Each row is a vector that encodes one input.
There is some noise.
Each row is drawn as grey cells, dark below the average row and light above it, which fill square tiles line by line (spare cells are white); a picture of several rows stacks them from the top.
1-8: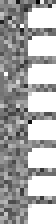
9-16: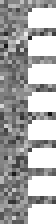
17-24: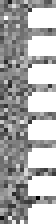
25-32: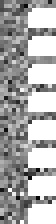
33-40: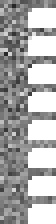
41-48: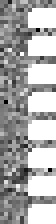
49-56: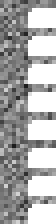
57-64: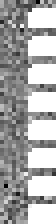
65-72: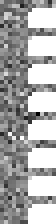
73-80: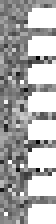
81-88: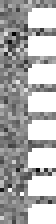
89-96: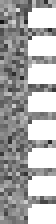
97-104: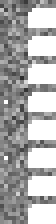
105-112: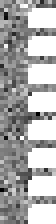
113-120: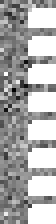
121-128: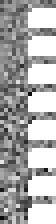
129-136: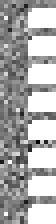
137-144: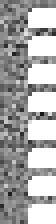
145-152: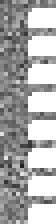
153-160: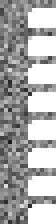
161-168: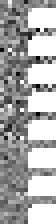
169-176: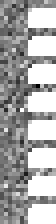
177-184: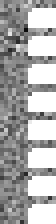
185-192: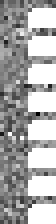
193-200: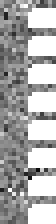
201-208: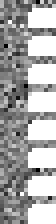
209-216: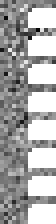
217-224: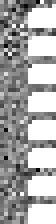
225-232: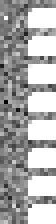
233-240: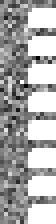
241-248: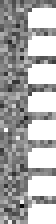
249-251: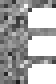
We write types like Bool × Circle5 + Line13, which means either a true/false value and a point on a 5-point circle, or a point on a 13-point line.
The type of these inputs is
List2(Line5 + Line7) + Tree8.
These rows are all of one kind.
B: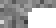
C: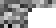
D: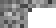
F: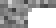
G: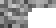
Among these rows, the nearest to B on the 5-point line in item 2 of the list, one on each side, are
C and F.
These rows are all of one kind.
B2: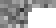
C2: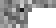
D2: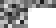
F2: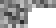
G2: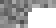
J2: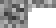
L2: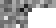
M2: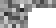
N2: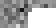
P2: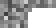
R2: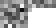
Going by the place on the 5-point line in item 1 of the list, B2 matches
F2 and G2.
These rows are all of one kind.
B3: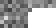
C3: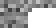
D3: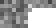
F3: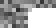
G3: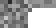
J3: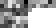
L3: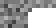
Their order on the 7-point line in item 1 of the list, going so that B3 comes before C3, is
F3, D3, G3, B3, L3, C3, J3.
